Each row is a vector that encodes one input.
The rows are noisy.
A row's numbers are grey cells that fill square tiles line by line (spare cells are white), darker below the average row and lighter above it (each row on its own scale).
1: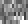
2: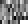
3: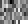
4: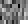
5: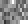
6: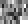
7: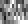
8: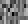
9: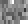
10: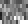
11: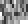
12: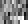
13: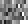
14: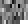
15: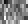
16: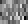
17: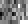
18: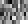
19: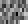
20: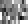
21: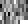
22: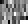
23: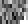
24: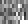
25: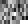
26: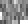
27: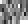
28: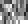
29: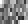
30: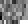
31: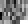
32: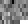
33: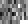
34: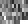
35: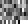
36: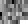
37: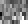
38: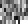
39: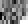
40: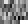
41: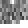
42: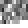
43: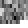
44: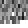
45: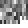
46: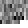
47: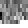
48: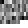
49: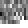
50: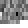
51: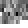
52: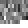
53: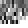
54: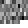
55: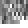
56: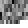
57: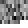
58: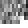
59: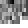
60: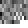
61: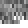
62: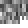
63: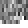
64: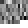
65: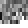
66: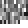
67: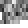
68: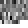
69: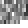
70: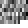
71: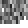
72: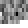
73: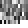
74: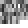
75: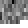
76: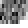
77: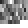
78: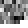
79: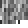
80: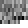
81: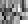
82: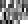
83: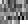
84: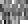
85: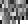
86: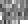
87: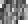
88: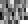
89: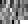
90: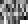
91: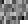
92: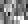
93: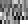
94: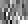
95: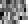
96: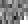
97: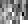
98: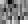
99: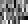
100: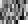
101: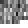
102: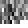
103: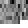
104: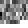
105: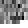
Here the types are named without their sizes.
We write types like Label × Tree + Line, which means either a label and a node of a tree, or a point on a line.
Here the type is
(Bool × Bool × Bool + Tree) × Tree.
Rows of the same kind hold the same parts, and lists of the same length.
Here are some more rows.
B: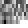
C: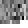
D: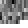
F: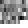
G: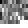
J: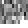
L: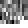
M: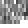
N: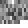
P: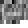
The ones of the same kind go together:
B, C, D, G, M
F, J, L, N, P

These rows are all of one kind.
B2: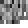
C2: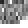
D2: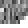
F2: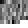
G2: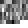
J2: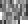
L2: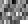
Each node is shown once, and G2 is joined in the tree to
F2 and L2.
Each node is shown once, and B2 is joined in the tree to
J2.
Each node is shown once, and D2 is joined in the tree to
C2.
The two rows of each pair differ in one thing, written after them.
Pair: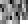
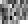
one of the three true/false values
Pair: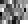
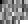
the node of the tree
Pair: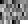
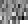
the node of the tree
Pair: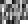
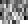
one of the three true/false values
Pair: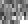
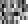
one of the three true/false values
